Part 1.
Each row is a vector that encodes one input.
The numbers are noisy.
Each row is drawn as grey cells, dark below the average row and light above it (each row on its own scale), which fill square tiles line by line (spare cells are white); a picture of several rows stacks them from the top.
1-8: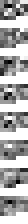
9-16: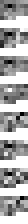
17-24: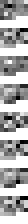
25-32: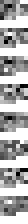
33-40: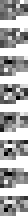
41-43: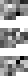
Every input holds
a point on a 5-point circle and a true/false value.
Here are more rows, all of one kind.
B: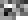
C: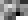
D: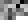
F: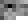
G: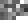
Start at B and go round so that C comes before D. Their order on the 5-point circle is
B, G, C, D, F.
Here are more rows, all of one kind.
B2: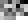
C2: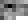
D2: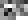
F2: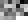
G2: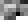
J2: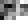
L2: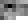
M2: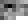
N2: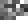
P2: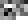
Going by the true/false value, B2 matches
D2, F2, G2 and P2.
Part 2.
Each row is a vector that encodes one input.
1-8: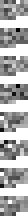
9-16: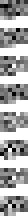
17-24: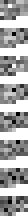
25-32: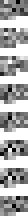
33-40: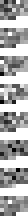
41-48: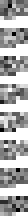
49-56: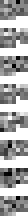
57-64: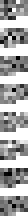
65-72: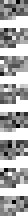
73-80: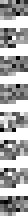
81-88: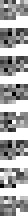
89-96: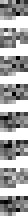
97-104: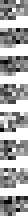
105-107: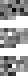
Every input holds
either a point on an 11-point circle and a true/false value, or a fixed value.
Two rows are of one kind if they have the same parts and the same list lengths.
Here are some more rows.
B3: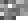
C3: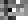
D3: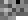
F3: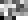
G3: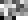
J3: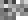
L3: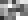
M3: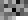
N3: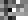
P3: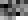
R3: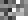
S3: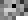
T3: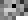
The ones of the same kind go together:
B3, C3, D3, F3, G3, J3, L3, M3, N3, P3, R3
S3, T3

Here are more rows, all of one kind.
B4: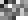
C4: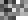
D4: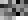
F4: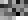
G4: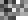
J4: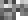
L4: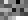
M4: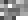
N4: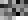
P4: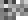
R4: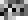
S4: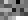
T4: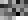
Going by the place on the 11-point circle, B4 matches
D4, F4, N4 and T4.
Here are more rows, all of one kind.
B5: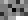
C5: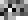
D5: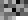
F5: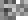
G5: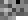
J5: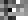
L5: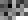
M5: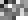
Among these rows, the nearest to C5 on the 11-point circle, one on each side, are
B5 and F5.
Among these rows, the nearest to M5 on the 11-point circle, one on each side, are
D5 and J5.
